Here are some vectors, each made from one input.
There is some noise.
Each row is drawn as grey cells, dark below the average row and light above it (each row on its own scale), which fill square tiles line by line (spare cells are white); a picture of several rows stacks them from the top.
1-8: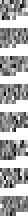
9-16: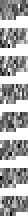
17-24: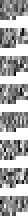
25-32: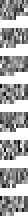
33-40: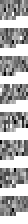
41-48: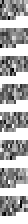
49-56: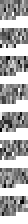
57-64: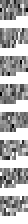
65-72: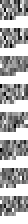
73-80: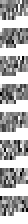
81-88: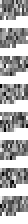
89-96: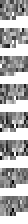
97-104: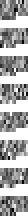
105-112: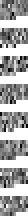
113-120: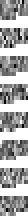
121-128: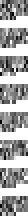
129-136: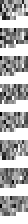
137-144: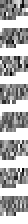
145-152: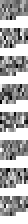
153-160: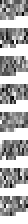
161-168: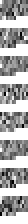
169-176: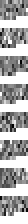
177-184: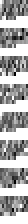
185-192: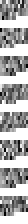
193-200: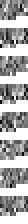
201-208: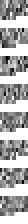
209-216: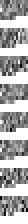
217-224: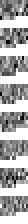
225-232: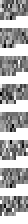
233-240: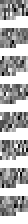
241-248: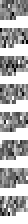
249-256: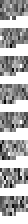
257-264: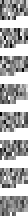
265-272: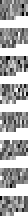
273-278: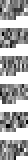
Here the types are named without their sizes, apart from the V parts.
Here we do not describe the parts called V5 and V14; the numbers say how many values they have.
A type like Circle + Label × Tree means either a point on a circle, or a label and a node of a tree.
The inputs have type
(Bool × Bool × Bool × Bool + Unit) × V5 + Label × V14.
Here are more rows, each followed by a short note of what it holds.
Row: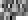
four true/false values and a value of V5
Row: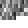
a label and a value of V14
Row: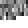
four true/false values and a value of V5
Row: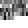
a value of V5
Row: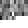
four true/false values and a value of V5
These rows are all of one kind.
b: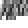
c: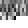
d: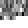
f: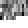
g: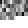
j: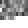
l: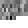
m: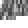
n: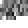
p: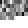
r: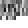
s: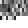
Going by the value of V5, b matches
m and n.
